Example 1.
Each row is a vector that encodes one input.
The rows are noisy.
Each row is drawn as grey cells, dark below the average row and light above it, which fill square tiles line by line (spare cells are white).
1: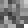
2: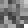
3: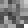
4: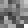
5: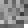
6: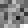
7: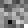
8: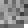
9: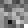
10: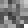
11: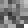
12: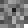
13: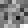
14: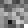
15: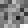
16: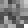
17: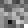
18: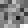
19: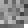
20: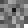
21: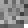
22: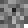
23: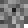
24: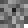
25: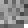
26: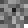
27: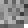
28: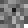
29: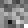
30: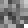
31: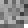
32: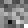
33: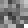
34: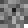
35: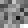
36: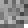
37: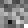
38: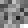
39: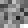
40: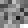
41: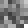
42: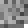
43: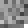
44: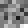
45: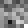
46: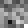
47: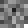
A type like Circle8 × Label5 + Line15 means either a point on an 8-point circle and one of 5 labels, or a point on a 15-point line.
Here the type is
Label5.
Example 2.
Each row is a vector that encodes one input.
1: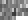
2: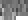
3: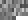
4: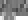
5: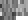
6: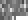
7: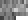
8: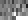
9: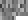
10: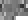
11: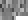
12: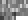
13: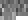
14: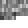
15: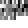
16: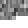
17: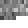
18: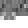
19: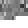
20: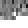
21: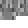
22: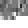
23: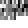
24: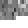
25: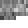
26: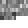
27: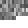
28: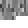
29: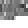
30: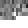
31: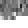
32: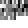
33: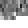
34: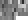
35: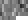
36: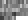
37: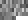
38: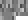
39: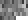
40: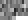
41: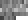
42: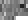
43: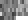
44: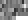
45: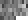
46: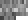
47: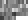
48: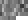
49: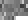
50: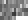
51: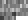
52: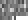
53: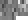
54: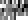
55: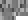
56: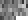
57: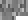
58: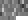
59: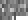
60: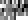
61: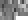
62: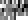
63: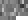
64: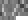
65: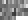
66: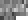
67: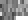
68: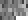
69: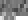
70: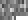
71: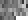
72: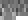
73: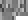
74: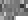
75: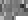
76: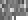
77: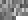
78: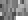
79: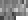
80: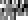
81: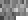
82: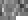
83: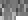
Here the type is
Bool × Bool × Bool × Bool + Unit.
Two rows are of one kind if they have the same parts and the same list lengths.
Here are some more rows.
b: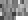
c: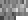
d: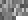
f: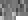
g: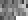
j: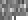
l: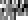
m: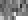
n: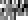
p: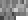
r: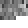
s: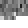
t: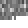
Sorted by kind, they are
b, c, d, f, g, j, m, p, r, s, t
l, n

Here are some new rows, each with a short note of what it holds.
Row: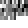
a fixed value
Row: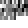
a fixed value
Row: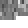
four true/false values
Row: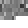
four true/false values
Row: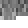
four true/false values
